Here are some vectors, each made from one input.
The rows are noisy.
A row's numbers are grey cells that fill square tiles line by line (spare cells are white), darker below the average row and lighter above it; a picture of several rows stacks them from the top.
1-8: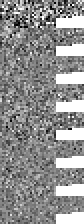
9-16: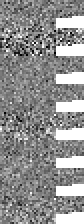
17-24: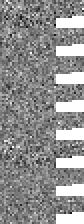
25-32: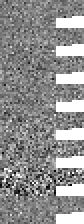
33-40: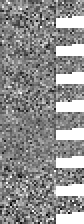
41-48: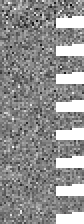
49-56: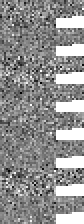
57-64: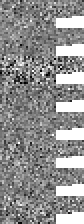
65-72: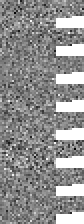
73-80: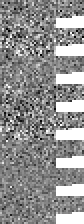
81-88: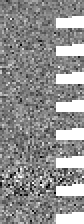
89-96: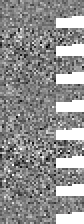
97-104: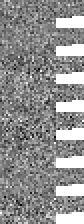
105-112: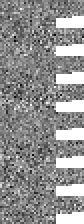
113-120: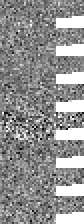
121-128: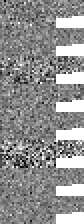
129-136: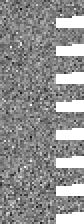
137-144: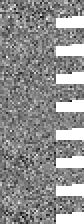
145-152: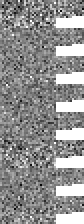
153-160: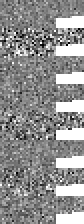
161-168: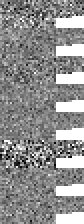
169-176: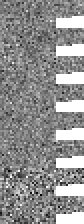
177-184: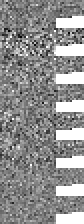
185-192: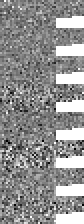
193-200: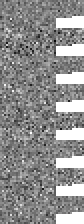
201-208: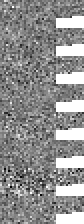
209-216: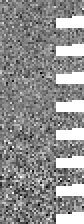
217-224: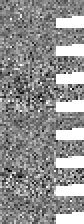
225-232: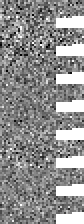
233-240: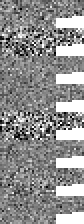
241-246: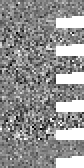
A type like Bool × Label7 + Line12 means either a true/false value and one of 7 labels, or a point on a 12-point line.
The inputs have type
(Bool × Bool × Bool + Unit) × Label12.
